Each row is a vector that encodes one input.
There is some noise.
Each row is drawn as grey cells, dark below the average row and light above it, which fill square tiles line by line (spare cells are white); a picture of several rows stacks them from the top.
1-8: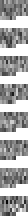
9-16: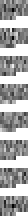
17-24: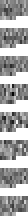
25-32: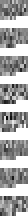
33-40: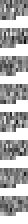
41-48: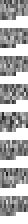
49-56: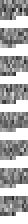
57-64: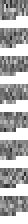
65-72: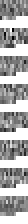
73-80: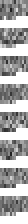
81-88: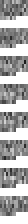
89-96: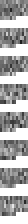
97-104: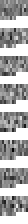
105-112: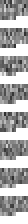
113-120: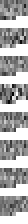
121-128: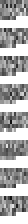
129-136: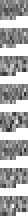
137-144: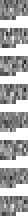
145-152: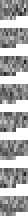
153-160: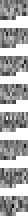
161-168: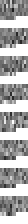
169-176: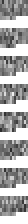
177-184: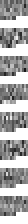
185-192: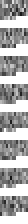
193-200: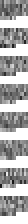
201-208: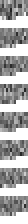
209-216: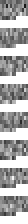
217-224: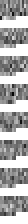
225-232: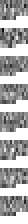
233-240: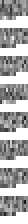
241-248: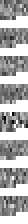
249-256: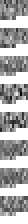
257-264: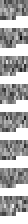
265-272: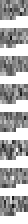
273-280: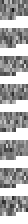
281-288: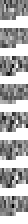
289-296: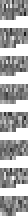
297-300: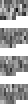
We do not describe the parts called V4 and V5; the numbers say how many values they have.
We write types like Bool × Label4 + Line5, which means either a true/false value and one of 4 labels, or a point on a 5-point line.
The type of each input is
(Tree7 + V5) × V4 + Tree9 × Tree9 × Tree9.
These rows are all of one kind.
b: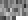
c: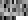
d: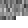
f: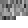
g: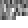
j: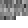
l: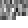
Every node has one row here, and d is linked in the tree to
b.
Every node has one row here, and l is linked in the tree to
f and g.
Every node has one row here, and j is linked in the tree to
c.
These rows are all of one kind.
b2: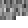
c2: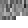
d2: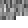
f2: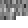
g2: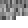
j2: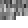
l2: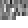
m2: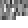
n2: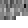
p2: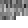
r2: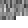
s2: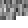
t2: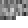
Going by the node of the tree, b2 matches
d2, r2 and s2.
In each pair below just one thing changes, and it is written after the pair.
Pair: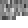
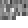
the value of V4
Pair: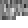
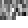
the value of V4
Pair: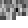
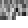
the node of the tree
